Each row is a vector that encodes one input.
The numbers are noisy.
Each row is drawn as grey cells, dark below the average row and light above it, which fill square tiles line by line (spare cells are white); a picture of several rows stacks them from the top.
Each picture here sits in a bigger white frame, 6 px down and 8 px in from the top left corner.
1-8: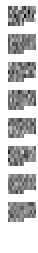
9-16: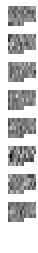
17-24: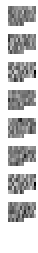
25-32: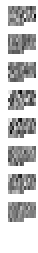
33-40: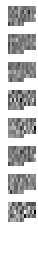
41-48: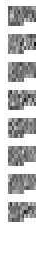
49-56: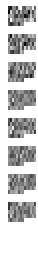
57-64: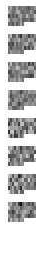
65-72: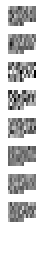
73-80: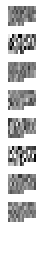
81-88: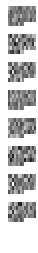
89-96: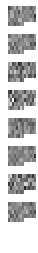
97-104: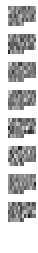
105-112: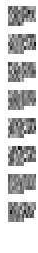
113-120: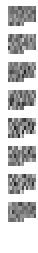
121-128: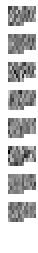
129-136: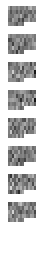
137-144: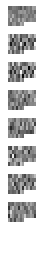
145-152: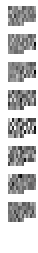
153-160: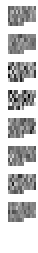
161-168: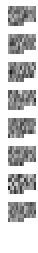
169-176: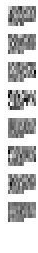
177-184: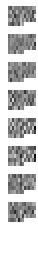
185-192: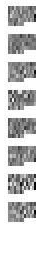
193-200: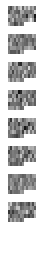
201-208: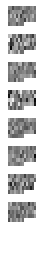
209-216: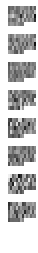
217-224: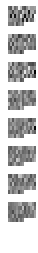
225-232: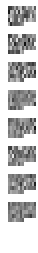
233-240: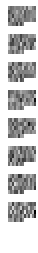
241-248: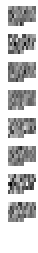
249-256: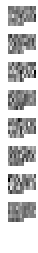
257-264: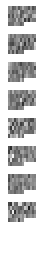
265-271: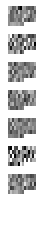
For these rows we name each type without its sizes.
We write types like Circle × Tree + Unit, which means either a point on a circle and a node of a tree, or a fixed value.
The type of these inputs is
(Bool × Bool × Bool + Unit) × List(Line).
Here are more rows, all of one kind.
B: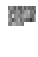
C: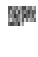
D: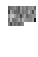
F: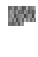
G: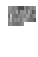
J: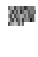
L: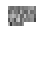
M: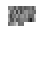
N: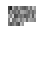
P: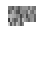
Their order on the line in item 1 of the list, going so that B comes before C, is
N, P, B, L, G, D, C, F, J, M.
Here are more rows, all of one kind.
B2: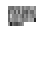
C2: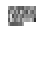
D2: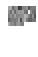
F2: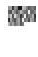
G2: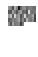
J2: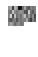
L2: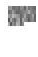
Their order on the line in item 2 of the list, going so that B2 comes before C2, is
B2, L2, G2, F2, J2, D2, C2.
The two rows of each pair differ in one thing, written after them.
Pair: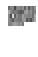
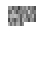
the place on the line in item 2 of the list
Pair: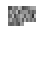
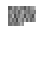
the place on the line in item 1 of the list
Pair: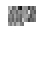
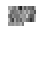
one of the three true/false values
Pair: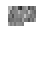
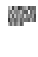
the place on the line in item 2 of the list
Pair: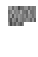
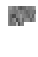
the place on the line in item 2 of the list
